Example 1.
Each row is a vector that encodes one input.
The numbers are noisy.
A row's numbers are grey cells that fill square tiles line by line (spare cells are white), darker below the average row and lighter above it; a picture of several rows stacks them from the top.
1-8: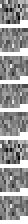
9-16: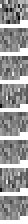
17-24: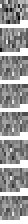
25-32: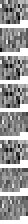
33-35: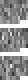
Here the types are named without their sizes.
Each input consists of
either a point on a circle, or a fixed value.
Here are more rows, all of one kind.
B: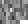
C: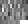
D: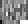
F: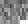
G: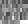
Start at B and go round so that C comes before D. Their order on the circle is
B, F, G, C, D.
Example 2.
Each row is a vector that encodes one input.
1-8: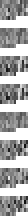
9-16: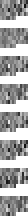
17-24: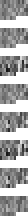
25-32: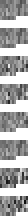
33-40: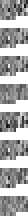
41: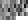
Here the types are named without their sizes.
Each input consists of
a point on a line.
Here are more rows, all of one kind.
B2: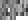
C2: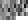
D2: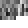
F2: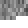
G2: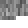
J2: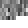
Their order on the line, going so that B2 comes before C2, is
D2, B2, F2, G2, J2, C2.
